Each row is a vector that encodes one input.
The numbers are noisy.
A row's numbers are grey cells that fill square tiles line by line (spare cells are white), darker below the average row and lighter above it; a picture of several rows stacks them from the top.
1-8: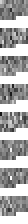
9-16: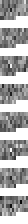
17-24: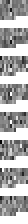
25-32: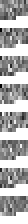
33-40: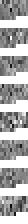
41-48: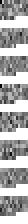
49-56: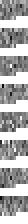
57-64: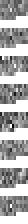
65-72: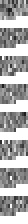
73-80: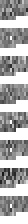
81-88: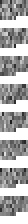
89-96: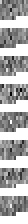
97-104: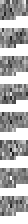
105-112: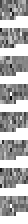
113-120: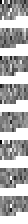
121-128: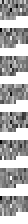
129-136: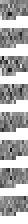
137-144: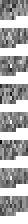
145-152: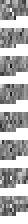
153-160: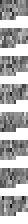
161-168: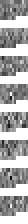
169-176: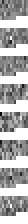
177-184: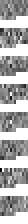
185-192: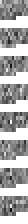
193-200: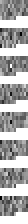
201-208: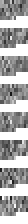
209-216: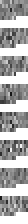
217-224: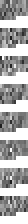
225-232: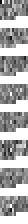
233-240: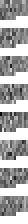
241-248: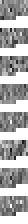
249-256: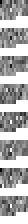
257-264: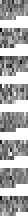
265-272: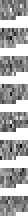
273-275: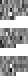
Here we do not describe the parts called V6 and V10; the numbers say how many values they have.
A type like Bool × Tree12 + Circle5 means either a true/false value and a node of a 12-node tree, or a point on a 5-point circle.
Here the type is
Bool × Bool × Bool × (Line5 + (Line8 + V6) × V10).
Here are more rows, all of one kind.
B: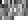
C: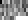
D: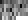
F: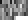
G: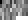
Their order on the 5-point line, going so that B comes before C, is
D, G, F, B, C.
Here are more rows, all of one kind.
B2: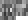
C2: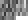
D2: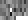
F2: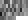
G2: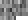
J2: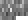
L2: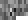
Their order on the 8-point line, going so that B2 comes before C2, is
G2, B2, L2, D2, C2, F2, J2.
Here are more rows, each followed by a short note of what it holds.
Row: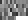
a point on a 5-point line and three true/false values
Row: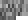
a point on an 8-point line, three true/false values and a value of V10
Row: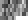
three true/false values, a value of V6 and a value of V10
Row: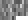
three true/false values, a value of V6 and a value of V10
